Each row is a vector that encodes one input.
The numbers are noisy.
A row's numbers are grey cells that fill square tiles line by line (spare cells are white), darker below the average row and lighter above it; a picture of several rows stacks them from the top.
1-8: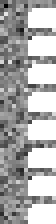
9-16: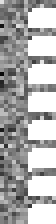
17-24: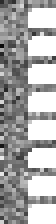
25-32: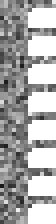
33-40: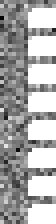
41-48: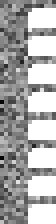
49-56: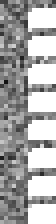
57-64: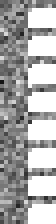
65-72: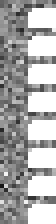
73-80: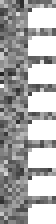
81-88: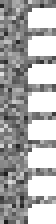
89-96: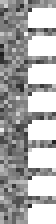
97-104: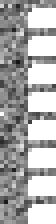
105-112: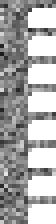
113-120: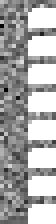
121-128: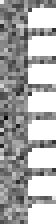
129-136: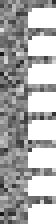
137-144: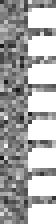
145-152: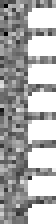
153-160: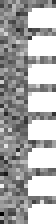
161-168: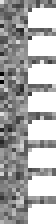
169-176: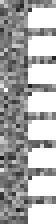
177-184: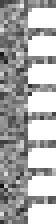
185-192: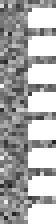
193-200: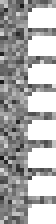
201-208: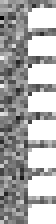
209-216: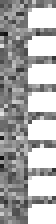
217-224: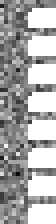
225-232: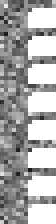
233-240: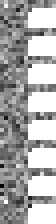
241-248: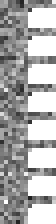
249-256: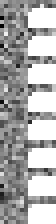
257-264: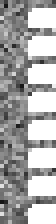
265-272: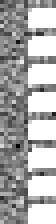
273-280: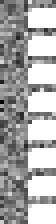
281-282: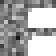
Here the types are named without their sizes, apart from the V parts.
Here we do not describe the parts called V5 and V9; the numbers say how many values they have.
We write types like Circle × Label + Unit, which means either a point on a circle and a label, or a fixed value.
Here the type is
(Bool × Bool × Bool + V9) × V5 + List(Circle).
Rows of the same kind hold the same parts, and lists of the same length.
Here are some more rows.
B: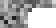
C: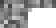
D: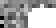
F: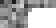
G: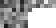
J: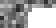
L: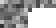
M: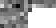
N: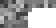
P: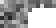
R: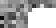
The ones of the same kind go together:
B
C, F
D, L, P, R
G
J, M
N

